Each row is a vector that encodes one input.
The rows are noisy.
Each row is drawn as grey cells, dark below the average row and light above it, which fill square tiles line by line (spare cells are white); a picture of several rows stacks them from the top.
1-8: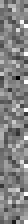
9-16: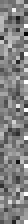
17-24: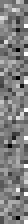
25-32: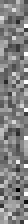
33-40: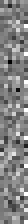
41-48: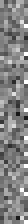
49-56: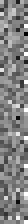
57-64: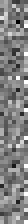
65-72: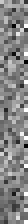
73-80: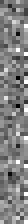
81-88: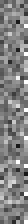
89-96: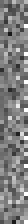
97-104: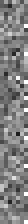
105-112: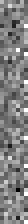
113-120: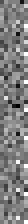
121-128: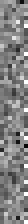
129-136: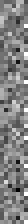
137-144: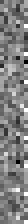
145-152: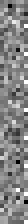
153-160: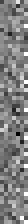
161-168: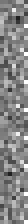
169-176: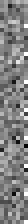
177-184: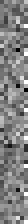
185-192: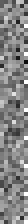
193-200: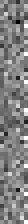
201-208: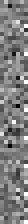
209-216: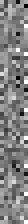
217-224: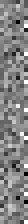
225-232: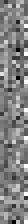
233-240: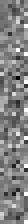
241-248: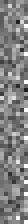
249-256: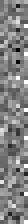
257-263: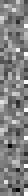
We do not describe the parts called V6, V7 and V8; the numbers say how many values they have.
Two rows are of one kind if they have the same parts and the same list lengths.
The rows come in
2 kinds.
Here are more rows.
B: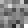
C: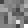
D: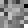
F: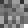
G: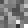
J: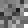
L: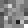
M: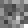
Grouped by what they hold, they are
B, D, L
C, F, G, J, M

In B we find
a point on a 10-point line and a value of V6.
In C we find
a point on a 5-point line, a true/false value, a value of V7 and a value of V8.
